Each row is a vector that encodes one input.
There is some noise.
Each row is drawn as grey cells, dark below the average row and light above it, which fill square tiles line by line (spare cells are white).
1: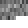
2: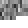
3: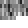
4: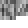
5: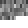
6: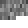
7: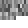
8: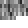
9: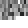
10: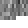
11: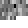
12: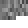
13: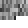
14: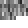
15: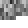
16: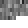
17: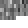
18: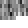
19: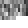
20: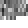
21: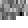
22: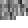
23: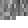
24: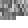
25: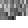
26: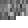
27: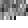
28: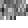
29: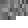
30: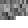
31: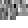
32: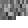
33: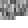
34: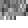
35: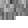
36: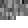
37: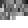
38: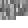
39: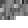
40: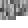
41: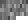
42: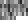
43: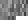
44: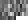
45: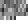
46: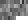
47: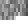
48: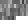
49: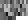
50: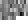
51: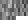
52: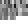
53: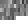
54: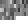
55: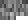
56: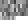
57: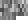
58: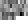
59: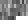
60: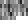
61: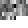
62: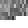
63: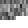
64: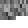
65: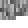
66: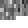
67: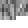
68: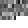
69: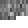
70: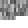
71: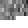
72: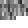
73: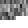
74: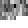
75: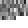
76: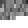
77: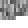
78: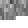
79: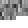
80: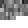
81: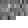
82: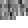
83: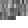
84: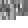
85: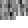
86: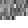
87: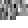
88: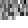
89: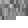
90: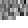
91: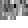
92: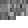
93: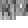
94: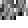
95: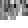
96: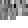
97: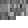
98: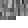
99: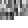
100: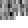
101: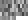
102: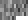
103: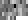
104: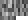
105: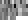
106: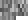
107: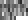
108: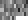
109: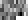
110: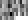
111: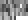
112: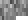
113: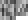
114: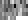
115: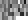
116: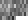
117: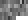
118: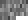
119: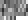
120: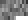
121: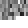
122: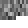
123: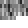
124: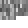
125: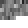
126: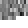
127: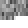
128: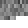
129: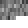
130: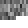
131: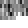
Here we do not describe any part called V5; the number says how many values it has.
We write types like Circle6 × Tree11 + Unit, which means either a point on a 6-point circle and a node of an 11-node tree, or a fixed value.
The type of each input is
Bool × V5 + Tree9.
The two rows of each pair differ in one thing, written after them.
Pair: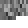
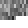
the true/false value
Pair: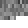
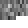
the value of V5
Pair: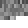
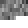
the value of V5
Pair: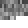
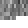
the true/false value
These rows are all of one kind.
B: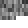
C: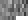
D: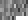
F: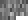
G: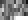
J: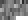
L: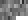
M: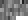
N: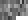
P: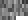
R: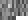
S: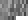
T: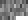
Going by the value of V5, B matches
C, G, P and S.
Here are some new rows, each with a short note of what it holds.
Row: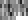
a node of a 9-node tree
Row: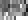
a node of a 9-node tree
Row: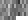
a true/false value and a value of V5
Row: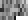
a node of a 9-node tree
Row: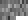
a true/false value and a value of V5
